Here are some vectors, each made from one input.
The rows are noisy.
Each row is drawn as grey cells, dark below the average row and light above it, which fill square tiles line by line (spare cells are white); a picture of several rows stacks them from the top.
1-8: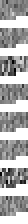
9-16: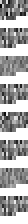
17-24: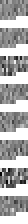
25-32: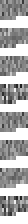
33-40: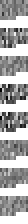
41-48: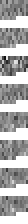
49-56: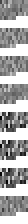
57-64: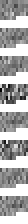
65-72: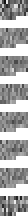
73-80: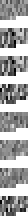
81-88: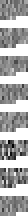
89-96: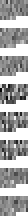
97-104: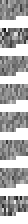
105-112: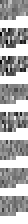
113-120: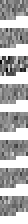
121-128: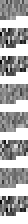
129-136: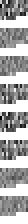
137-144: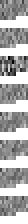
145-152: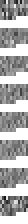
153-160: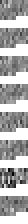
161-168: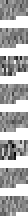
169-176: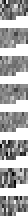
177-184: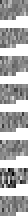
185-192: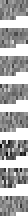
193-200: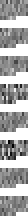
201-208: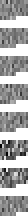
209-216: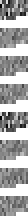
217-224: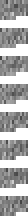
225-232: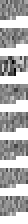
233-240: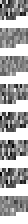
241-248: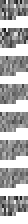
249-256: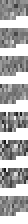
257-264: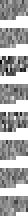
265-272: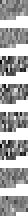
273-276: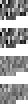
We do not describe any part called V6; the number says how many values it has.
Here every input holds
either a point on a 5-point line, or a point on a 7-point line and a value of V6.
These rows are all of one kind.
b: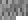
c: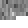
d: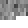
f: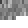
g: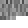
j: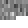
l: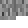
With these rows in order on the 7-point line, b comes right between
f and j.
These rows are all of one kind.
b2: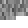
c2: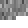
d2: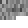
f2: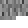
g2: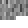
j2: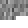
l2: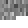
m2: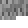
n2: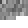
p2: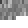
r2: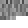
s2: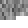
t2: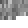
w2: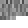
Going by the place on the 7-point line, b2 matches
f2, r2 and w2.
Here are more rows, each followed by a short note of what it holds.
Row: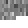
a point on a 7-point line and a value of V6
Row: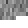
a point on a 7-point line and a value of V6
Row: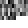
a point on a 5-point line
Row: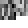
a point on a 5-point line
